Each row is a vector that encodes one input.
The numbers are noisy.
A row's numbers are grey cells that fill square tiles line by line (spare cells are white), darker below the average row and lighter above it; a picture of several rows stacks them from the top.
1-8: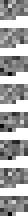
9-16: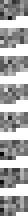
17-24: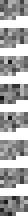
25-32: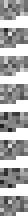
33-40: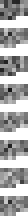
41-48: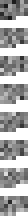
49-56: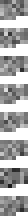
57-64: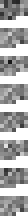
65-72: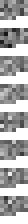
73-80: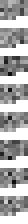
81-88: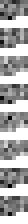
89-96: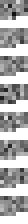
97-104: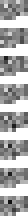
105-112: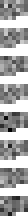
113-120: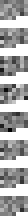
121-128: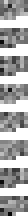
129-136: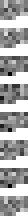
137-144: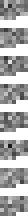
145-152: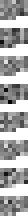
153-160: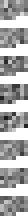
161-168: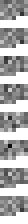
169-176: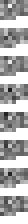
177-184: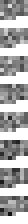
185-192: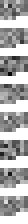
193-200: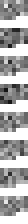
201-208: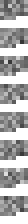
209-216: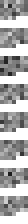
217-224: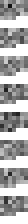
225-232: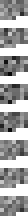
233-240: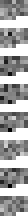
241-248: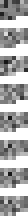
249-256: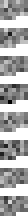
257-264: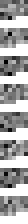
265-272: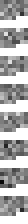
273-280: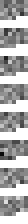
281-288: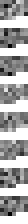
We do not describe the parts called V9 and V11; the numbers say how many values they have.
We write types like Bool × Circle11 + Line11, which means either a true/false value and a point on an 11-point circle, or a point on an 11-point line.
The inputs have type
Bool × V9 + Label5 × V11 + List2(Line5).
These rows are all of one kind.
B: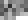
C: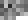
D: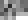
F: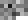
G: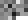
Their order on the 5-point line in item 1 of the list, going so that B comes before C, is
D, B, C, F, G.
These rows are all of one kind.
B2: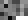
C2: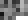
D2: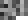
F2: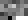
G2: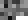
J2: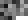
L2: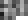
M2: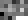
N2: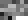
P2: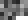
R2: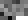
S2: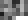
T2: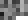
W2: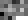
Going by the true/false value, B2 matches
F2, G2, P2 and R2.
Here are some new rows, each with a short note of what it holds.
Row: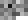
a list of two items
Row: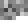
a list of one item
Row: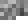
one of 5 labels and a value of V11
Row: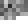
a list of two items
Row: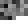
a true/false value and a value of V9
